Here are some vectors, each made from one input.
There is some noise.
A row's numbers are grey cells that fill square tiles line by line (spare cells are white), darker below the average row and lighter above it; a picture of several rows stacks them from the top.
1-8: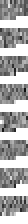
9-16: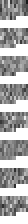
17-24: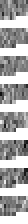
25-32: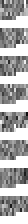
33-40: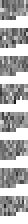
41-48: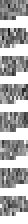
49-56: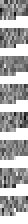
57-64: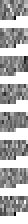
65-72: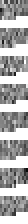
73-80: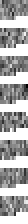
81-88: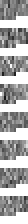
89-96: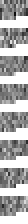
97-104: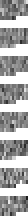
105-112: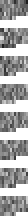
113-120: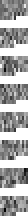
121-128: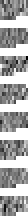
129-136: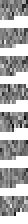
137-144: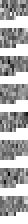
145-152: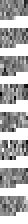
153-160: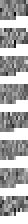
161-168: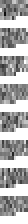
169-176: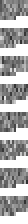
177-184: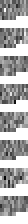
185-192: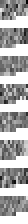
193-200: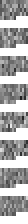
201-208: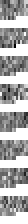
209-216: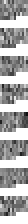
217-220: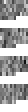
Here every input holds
a point on a 17-point line, together with either a point on a 17-point line, or three true/false values.
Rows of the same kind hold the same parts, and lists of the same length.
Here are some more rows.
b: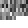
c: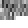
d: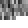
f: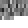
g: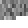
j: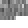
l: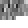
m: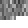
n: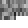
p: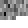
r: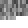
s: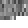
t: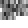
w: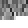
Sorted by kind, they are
b, c, d, p, t, w
f, g, j, l, m, n, r, s

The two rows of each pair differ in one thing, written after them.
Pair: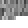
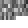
one of the three true/false values
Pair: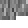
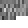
one of the three true/false values
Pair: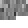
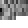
the place on the 17-point line
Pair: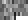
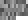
the place on the 17-point line
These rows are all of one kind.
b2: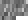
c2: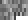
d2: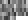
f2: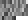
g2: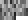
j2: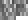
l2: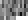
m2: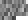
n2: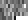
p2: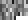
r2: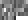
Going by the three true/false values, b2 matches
f2, j2 and r2.
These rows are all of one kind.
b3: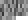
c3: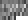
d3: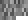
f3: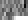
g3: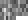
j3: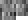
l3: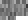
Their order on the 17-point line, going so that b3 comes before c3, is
f3, g3, b3, j3, l3, d3, c3.
